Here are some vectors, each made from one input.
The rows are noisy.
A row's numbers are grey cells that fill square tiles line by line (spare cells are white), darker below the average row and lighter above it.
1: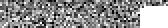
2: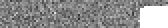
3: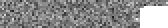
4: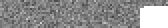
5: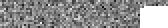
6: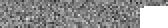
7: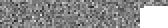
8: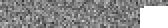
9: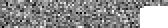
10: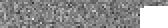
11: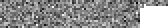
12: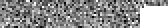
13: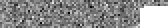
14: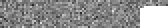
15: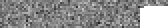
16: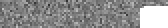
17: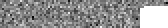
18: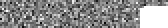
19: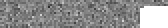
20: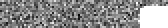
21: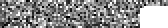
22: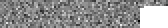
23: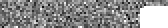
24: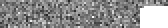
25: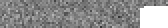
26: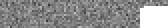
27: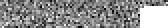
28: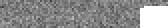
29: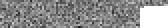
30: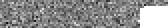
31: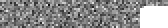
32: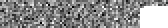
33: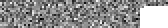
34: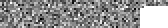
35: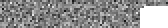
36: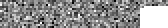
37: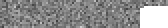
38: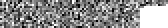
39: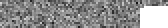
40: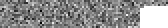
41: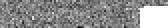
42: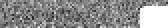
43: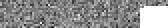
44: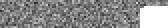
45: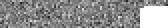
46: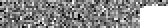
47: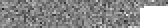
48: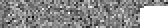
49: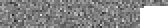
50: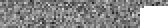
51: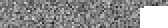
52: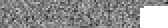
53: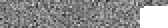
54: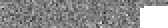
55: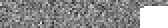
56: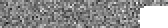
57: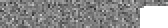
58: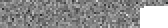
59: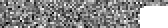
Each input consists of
a true/false value, together with either a fixed value, or a node of an 8-node tree.
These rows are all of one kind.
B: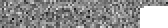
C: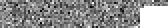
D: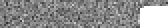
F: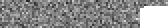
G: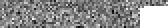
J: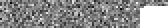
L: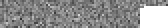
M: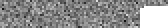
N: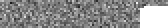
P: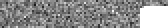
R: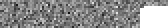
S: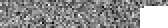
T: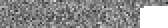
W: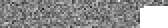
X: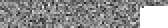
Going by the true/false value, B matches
D, M, T and X.
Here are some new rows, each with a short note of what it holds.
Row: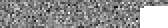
a true/false value
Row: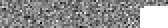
a true/false value
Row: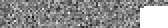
a true/false value
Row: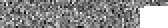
a node of an 8-node tree and a true/false value
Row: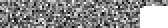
a node of an 8-node tree and a true/false value
